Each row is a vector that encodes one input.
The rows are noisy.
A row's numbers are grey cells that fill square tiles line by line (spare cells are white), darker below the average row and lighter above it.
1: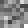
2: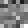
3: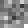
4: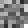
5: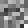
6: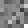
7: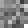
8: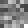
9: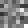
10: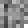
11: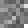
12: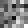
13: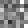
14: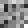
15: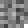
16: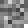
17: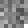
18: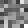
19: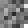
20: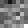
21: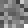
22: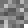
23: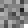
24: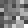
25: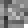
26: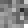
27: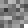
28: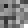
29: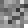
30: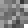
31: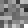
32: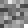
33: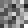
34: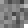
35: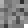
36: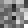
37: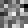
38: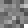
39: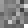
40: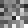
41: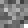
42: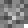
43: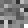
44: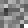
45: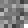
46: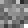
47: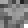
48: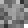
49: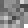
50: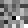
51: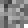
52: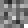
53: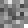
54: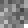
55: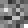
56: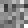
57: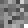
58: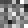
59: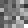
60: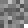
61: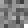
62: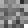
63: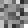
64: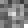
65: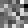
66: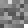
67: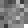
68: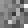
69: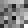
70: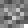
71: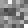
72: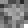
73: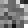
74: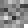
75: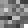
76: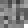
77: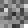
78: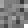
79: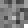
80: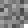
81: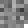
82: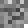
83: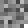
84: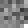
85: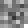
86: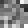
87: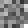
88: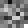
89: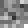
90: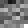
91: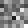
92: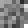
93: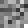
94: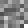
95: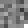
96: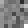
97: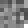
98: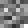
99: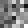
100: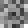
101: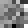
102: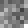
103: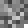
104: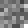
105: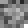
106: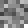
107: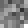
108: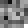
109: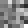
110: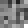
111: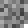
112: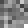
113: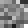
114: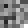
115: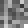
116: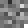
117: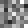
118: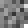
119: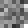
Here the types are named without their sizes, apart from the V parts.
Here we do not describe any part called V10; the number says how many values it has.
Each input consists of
a true/false value, together with either a point on a line, or a value of V10.
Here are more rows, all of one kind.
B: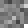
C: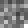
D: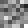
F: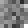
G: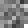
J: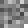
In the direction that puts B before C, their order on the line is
B, G, F, C, J, D.
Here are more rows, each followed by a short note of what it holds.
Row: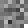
a point on a line and a true/false value
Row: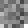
a point on a line and a true/false value
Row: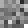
a point on a line and a true/false value
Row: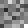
a point on a line and a true/false value
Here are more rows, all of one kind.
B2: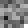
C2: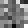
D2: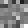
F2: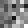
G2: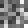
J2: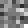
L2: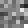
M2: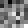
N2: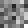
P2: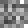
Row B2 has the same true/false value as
C2, D2 and M2.
